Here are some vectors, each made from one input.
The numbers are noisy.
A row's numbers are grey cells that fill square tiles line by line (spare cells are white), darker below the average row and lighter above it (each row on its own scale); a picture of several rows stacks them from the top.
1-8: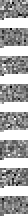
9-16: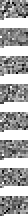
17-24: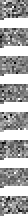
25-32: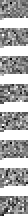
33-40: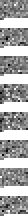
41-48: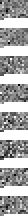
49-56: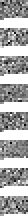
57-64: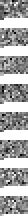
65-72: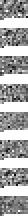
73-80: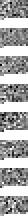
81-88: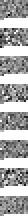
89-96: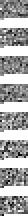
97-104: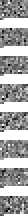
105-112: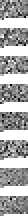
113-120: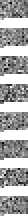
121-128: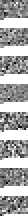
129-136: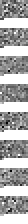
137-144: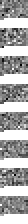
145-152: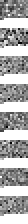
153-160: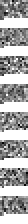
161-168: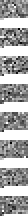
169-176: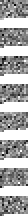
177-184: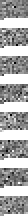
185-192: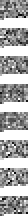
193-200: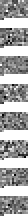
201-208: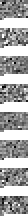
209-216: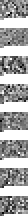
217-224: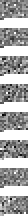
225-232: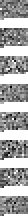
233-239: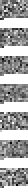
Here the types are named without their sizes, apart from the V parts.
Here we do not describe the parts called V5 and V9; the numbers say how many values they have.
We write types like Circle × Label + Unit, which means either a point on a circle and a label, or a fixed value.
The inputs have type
Bool × (Circle + Unit) + V5 × V9.
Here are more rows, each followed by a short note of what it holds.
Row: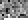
a true/false value
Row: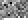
a point on a circle and a true/false value
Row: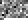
a true/false value
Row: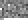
a point on a circle and a true/false value
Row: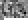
a value of V5 and a value of V9
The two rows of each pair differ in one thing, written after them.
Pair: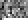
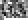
the value of V9
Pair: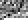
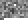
the value of V5
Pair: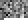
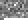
the value of V9
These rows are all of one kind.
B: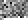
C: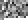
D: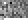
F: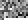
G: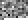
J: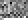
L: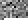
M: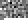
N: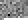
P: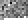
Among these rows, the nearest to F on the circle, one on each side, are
G and L.
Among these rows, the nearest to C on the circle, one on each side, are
G and N.
